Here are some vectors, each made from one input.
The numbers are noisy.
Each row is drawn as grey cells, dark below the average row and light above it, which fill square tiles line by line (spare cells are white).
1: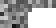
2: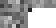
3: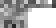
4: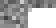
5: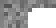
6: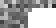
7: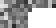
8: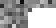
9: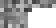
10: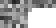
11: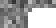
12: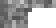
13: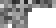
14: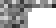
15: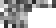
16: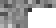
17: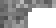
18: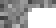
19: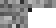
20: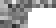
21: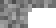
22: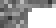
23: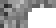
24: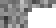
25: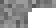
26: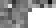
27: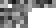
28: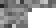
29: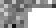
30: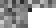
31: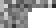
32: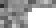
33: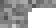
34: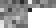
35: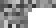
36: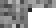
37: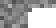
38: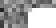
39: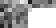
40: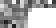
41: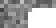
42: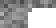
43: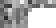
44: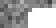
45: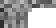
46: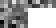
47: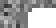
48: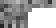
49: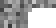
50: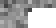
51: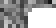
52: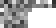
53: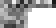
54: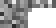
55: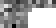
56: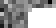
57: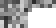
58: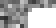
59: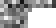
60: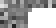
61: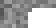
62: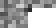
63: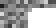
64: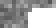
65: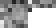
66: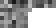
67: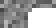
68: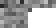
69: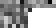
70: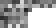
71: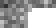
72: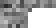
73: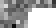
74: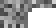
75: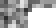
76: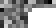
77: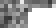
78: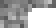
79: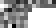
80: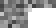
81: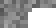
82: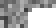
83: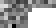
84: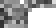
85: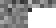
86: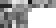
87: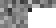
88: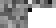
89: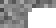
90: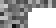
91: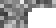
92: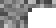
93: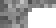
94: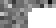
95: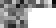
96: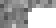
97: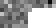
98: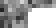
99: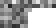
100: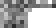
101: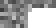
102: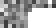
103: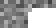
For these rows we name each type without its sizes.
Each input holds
either a label, or a point on a line and a true/false value.
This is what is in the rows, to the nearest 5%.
About 25% of them hold a label. The rest hold a point on a line and a true/false value.
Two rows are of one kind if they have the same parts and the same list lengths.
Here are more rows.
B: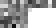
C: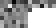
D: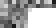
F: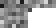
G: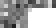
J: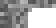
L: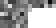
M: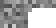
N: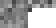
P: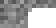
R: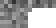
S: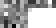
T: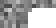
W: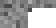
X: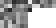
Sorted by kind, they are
B, D, G, S
C, F, J, L, M, N, P, R, T, W, X

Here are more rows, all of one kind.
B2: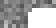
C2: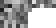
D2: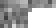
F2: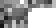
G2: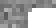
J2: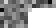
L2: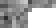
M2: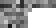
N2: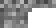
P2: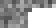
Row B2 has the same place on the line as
D2, F2 and G2.
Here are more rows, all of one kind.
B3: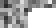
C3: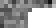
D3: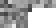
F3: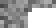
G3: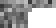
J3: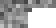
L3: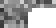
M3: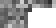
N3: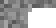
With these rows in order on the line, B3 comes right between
C3 and G3.
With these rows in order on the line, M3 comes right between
D3 and G3.
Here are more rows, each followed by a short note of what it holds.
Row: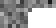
a point on a line and a true/false value
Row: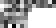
a label
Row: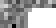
a label
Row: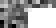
a label
